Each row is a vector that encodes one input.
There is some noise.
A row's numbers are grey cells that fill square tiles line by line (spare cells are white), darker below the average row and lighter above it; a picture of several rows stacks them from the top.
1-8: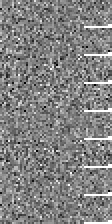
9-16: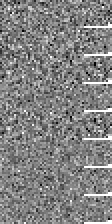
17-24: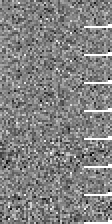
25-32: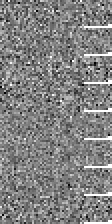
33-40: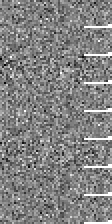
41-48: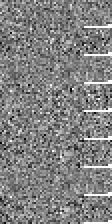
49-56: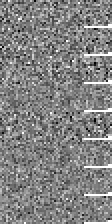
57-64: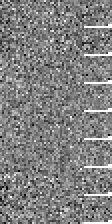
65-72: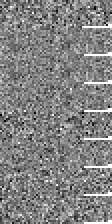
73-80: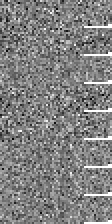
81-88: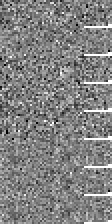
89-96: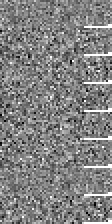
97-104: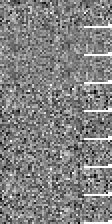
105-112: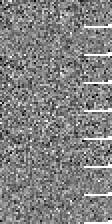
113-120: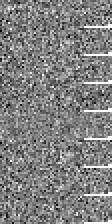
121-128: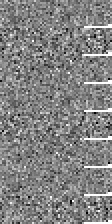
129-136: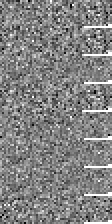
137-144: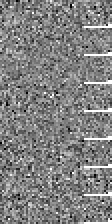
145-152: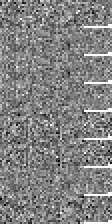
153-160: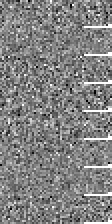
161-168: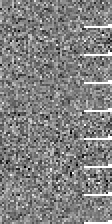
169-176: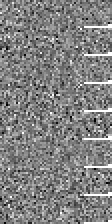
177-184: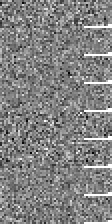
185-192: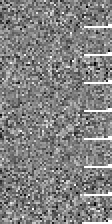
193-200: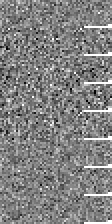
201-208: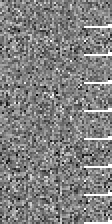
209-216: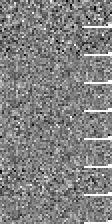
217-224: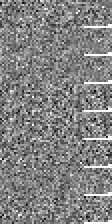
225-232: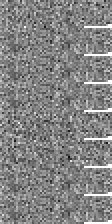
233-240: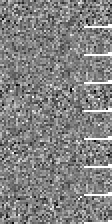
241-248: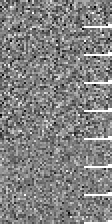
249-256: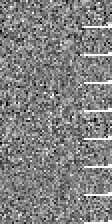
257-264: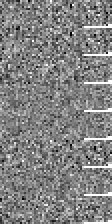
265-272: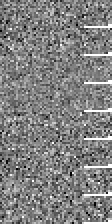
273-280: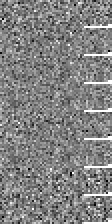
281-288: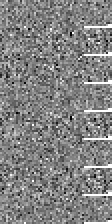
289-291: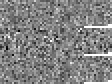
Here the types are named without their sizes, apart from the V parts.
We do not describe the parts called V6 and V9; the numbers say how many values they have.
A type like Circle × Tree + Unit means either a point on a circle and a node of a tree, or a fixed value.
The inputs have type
Bool × Bool × Bool × Bool + (Circle + Tree) × V6 × V9 + Line.
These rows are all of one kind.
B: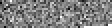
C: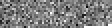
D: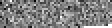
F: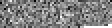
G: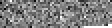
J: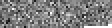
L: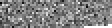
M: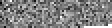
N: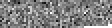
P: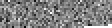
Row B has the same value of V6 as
D, F, G and M.
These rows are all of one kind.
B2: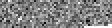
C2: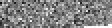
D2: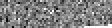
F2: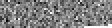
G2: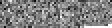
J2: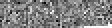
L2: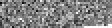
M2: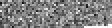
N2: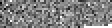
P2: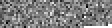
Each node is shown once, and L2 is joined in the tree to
C2.
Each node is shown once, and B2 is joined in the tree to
D2.
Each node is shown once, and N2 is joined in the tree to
M2.
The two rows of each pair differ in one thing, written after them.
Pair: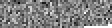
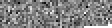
the value of V9
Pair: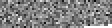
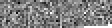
the value of V6
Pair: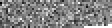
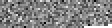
the value of V6
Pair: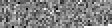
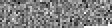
the value of V6
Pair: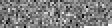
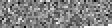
the value of V6
